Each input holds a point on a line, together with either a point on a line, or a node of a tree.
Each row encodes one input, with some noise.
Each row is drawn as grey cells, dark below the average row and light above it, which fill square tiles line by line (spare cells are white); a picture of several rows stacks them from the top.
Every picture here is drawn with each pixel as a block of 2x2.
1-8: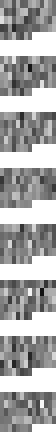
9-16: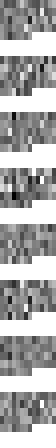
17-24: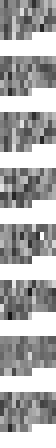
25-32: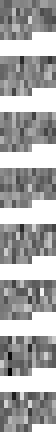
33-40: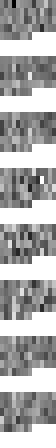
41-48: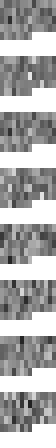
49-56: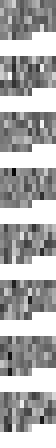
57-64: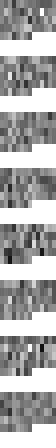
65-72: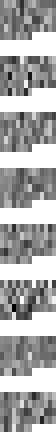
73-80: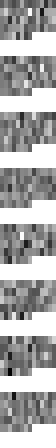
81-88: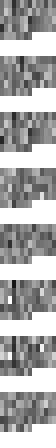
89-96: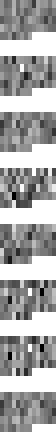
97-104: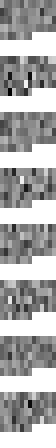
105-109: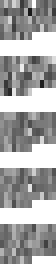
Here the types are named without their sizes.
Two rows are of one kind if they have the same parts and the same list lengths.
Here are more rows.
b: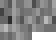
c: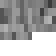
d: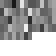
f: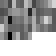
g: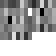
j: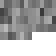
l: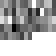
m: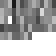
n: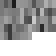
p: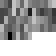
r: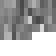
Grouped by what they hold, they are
b, c, f, j, p, r
d, g, l, m, n

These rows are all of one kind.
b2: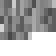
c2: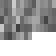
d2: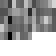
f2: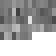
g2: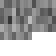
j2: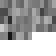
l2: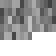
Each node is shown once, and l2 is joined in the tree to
f2.
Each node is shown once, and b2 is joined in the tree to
c2 and g2.
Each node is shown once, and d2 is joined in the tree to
g2 and j2.
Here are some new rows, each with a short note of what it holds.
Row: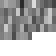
a point on a line and a node of a tree
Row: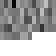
a point on each of two lines
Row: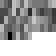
a point on a line and a node of a tree
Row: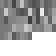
a point on each of two lines
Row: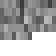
a point on a line and a node of a tree
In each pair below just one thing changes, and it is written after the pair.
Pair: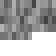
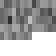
the node of the tree
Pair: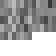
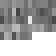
the node of the tree
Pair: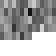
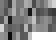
the place on the line
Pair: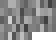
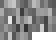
the place on the line
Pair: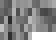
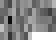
the node of the tree
